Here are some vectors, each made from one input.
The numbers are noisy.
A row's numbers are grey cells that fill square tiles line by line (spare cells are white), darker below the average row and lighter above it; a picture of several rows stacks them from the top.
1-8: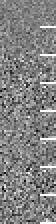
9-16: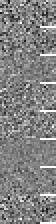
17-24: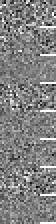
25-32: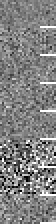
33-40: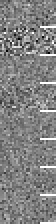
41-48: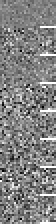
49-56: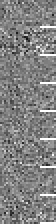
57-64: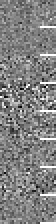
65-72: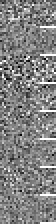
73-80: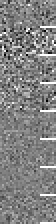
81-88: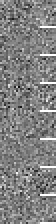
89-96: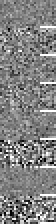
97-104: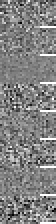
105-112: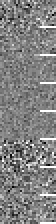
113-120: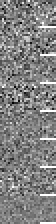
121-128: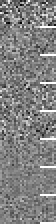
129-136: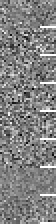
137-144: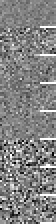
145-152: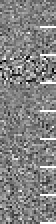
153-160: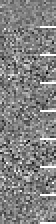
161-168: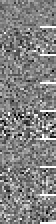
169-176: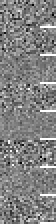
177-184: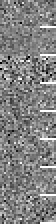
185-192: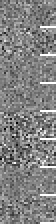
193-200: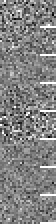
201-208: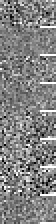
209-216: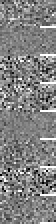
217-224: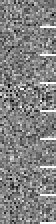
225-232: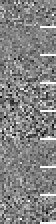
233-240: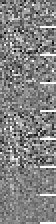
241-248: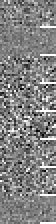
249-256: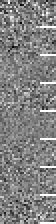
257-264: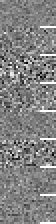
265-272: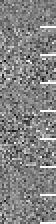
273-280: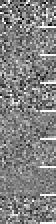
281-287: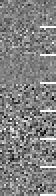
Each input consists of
one of 4 labels and a point on a 5-point line, together with either a point on a 5-point circle and one of 4 labels, or a point on a 13-point line.
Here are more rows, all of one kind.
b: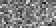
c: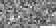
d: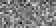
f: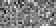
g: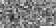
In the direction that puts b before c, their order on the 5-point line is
b, g, d, f, c.
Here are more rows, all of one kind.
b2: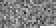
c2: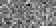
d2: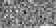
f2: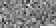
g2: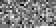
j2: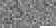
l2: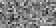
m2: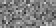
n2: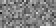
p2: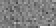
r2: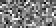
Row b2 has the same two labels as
d2 and m2.
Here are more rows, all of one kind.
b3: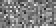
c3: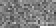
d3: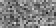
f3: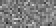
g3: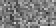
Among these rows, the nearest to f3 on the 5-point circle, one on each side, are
b3 and d3.
